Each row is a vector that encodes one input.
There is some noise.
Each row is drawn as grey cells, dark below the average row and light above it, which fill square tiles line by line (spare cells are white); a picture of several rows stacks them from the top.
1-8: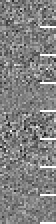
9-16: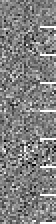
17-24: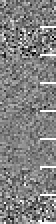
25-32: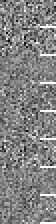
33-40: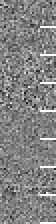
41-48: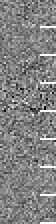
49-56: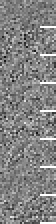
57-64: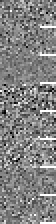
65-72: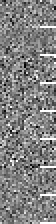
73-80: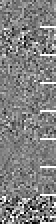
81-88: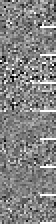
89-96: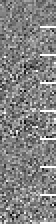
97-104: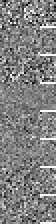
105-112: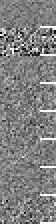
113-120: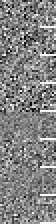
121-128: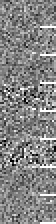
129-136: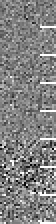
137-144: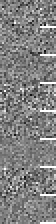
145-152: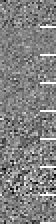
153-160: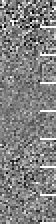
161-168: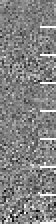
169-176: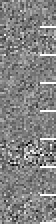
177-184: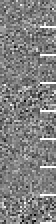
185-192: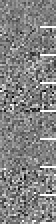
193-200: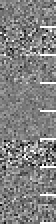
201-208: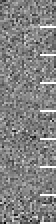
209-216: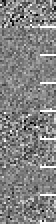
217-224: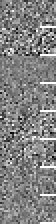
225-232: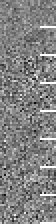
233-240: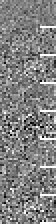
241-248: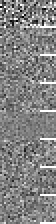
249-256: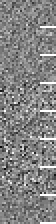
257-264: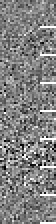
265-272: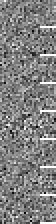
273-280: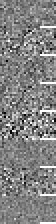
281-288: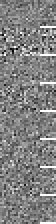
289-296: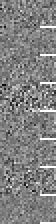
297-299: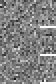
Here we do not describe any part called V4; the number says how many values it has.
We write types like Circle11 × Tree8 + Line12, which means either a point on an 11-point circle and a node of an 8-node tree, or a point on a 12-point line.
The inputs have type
Bool × Circle8 + (Circle6 + V4) × Line7.
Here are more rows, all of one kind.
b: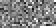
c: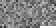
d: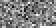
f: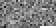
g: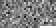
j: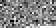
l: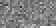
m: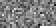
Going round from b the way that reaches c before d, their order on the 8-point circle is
b, j, c, d, m, l, g, f.
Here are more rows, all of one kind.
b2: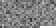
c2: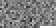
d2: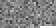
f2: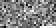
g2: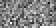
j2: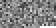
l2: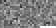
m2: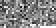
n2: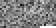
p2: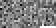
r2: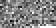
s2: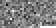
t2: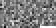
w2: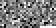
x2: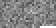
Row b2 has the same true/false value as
c2, j2, l2 and s2.
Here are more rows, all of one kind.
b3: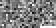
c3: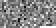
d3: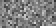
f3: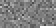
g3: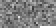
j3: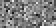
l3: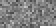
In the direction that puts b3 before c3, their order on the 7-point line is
f3, b3, l3, c3, d3, g3, j3.
